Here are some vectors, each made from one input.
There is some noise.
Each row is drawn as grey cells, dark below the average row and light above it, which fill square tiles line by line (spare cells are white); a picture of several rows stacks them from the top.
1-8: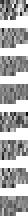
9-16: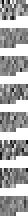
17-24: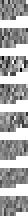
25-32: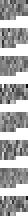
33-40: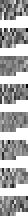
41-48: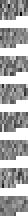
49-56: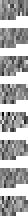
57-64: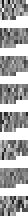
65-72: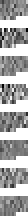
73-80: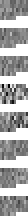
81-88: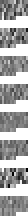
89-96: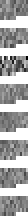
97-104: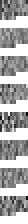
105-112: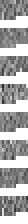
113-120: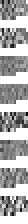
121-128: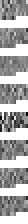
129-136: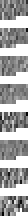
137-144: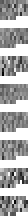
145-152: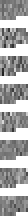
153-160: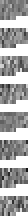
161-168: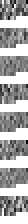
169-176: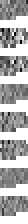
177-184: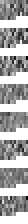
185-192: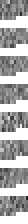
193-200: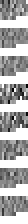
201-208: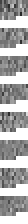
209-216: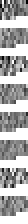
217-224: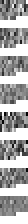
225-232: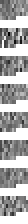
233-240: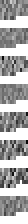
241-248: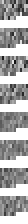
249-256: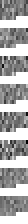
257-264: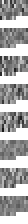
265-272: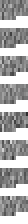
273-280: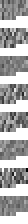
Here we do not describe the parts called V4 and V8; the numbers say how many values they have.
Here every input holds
either a point on a 6-point circle and a node of a 7-node tree, or a fixed value, or a node of a 9-node tree, or a true/false value, a value of V4 and a value of V8.
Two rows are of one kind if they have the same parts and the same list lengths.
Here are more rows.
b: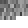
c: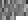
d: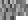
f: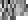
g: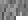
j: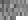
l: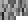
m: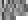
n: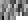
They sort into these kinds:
b, c, j, n
d
f
g, l, m

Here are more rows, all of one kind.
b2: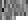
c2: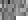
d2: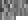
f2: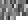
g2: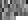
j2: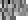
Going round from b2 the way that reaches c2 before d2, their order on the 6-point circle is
b2, c2, f2, g2, d2, j2.
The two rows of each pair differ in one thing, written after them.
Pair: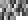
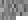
the value of V8
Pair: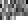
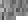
the value of V4
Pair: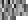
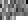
the true/false value
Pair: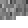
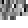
the value of V4
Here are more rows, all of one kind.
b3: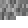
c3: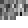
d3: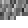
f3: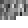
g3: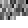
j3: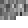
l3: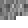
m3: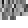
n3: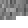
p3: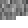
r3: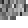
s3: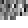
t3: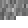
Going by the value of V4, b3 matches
d3, j3, s3 and t3.
